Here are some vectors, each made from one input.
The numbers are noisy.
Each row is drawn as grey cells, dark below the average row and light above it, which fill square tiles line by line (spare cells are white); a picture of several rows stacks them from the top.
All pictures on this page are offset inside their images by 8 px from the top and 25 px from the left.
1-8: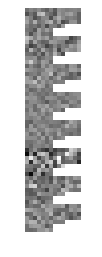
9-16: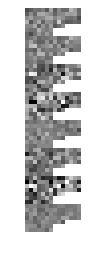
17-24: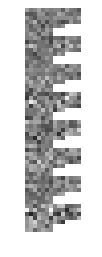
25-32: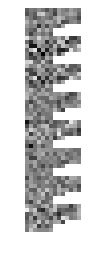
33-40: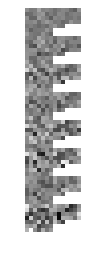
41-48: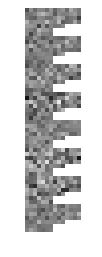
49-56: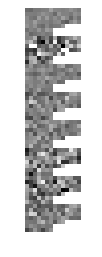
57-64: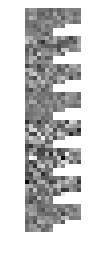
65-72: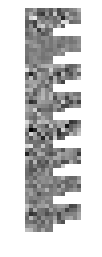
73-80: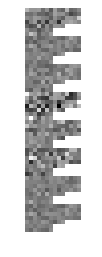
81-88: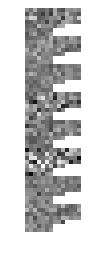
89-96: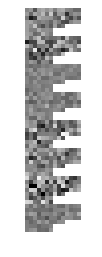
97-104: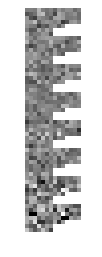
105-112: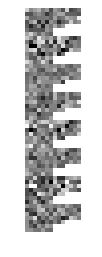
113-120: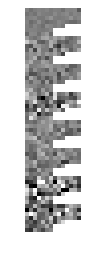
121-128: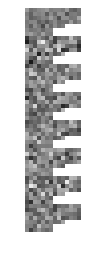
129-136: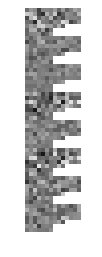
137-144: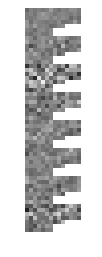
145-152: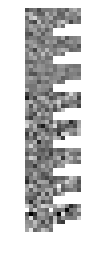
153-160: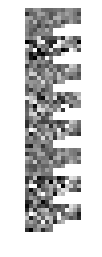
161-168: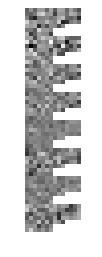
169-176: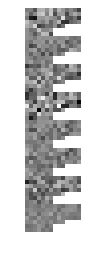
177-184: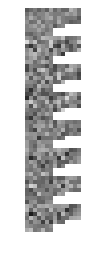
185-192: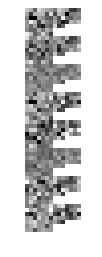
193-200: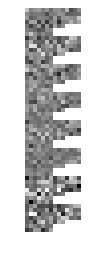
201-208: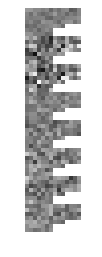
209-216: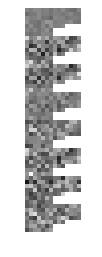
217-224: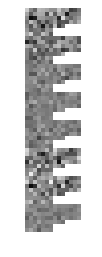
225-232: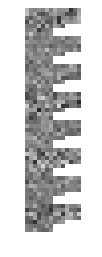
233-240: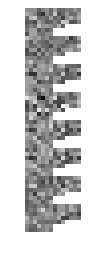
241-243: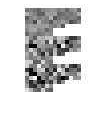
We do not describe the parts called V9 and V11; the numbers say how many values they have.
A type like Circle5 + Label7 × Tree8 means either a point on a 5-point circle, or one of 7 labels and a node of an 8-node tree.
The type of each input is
(Label6 × Tree12 + V11) × V9.
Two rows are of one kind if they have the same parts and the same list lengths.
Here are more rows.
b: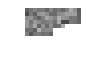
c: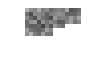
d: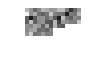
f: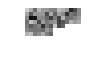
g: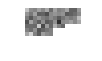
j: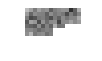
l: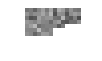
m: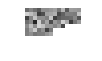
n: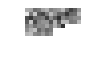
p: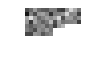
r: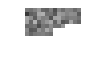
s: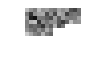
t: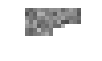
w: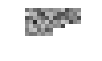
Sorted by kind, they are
b, d, g, l, m, p, t
c, f, j, n, r, s, w

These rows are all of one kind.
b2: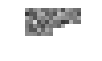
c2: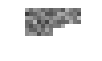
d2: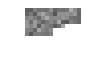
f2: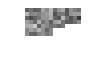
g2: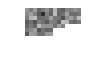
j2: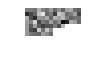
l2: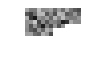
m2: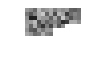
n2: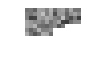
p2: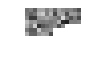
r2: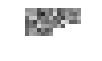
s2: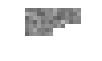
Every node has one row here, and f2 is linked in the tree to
b2, d2, l2 and m2.
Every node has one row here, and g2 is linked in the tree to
b2, p2, r2 and s2.
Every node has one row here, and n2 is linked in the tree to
j2.
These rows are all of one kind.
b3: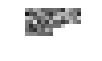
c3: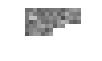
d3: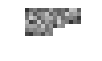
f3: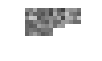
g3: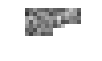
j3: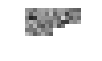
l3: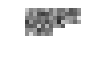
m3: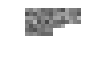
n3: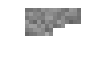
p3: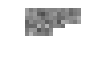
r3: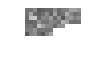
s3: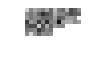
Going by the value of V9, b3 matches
f3, g3, j3 and m3.
